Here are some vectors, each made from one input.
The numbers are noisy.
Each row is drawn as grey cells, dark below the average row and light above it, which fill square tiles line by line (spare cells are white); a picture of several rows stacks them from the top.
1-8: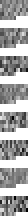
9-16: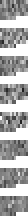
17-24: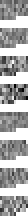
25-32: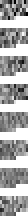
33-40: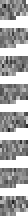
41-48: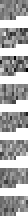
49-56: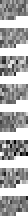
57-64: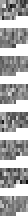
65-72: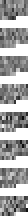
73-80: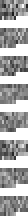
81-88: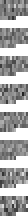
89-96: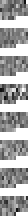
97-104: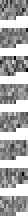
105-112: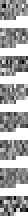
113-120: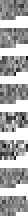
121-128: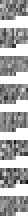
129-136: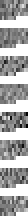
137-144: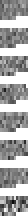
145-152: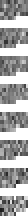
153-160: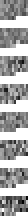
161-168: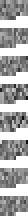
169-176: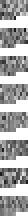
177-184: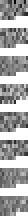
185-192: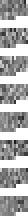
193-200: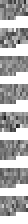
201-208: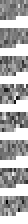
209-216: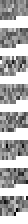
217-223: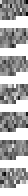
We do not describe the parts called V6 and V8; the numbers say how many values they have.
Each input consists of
either a point on a 7-point line and a value of V6, or four true/false values and a value of V8.
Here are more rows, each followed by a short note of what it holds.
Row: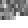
four true/false values and a value of V8
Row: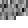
a point on a 7-point line and a value of V6
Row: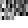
a point on a 7-point line and a value of V6
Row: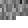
a point on a 7-point line and a value of V6
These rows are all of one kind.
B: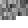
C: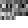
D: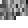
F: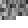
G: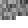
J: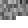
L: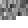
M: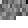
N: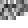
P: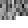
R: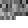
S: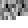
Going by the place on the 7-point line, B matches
C, N and S.
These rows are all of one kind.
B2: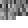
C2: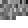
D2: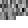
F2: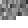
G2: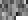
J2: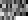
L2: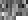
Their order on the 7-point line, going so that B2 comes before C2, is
L2, G2, F2, B2, D2, J2, C2.
